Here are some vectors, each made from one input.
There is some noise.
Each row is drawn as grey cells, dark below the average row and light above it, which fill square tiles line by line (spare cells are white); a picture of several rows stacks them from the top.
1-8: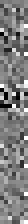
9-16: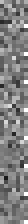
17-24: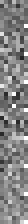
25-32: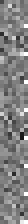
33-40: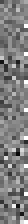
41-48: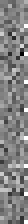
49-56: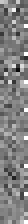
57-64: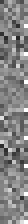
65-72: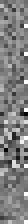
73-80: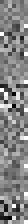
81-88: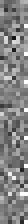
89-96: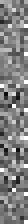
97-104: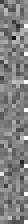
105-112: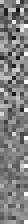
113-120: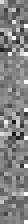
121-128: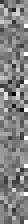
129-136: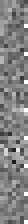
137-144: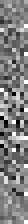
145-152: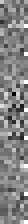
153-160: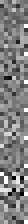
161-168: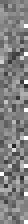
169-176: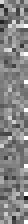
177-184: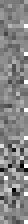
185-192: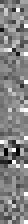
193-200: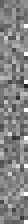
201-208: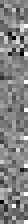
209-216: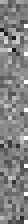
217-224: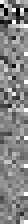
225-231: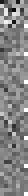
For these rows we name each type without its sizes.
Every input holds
either a node of a tree and a true/false value, or a list of points on a line.
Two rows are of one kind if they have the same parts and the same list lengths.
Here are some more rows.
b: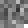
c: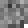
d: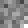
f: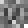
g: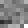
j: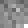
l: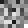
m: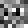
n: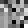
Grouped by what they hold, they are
b, c, f
d, j
g
l
m, n

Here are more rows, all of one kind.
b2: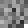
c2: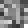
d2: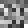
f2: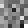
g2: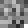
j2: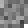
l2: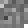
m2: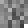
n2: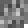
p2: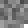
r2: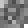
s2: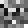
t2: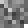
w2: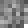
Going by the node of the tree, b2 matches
g2, s2 and t2.
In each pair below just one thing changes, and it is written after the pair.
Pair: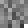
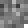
the node of the tree
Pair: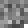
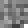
the true/false value
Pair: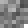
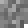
the true/false value
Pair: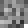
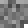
the node of the tree
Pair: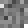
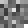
the node of the tree
